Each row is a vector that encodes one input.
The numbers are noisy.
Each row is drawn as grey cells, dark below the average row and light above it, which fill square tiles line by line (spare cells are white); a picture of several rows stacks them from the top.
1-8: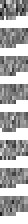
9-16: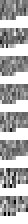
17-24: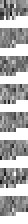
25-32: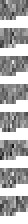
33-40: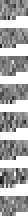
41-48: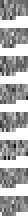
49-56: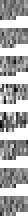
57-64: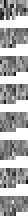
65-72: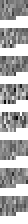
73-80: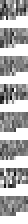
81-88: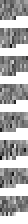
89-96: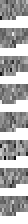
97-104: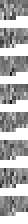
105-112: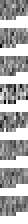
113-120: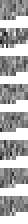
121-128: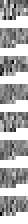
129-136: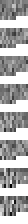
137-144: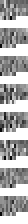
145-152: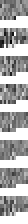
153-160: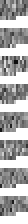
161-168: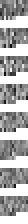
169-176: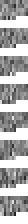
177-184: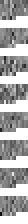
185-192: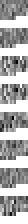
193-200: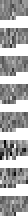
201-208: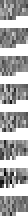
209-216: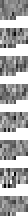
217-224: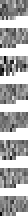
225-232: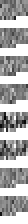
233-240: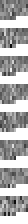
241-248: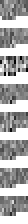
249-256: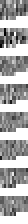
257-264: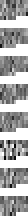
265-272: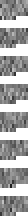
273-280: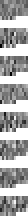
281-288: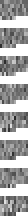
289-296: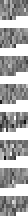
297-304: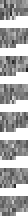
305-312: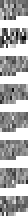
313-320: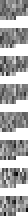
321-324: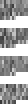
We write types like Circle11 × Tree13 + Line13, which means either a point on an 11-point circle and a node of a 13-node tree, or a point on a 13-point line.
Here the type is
List2(Line9).
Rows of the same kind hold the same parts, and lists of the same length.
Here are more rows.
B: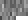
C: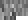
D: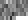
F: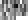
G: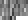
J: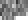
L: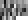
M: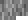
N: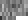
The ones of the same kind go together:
B, L, N
C, D, G, J, M
F

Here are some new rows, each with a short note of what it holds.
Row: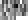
the empty list
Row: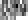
the empty list
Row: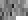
a list of one item
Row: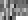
a list of two items
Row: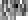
the empty list
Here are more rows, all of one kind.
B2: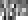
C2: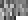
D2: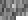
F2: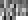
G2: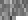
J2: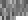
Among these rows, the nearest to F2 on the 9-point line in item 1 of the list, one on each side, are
B2 and G2.
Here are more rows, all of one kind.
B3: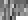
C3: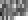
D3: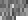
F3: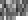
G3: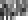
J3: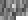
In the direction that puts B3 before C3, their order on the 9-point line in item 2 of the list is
F3, D3, B3, G3, C3, J3.
